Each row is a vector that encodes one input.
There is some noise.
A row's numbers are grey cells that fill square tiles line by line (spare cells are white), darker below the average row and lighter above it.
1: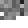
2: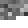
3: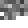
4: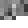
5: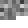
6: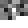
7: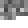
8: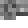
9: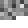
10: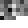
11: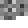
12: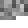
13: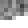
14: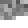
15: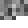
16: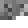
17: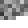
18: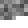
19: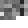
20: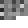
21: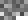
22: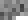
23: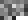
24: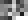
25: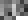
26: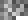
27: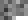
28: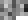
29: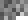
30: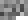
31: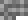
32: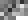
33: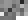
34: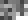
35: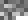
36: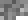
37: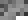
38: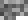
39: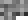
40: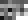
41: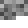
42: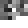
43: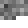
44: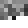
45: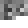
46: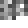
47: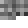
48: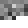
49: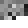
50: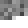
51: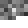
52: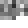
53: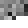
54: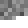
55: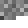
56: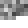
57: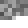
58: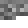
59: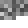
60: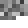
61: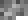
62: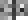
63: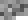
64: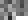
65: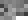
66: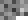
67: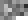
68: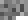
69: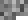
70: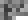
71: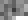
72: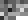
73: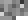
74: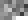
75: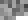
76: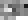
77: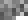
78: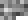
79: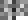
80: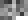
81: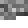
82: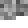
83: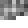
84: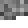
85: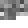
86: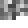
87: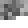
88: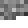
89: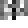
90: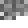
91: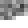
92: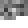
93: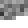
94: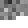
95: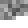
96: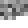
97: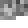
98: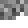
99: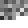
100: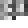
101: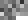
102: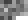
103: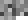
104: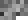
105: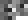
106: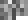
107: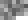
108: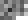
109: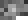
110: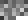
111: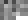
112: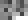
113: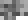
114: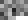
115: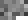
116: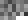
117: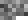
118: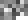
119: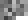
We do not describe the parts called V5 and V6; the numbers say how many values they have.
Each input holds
either a value of V5 and a value of V6, or a list of up to three points on a 4-point line.
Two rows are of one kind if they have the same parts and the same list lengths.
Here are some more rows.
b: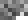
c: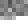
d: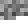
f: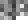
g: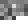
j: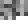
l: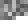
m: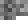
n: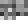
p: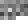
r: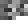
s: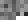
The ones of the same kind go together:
b, p, s
c, d, j, m, n
f
g
l, r

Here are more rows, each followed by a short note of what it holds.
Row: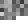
a value of V5 and a value of V6
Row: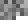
a value of V5 and a value of V6
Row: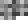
a list of three items
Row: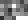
the empty list
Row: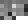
the empty list
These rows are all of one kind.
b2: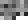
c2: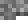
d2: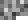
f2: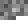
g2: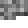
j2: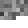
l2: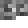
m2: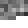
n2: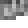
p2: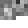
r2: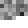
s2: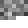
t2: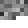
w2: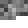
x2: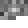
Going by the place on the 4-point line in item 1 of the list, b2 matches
c2, g2, l2 and m2.
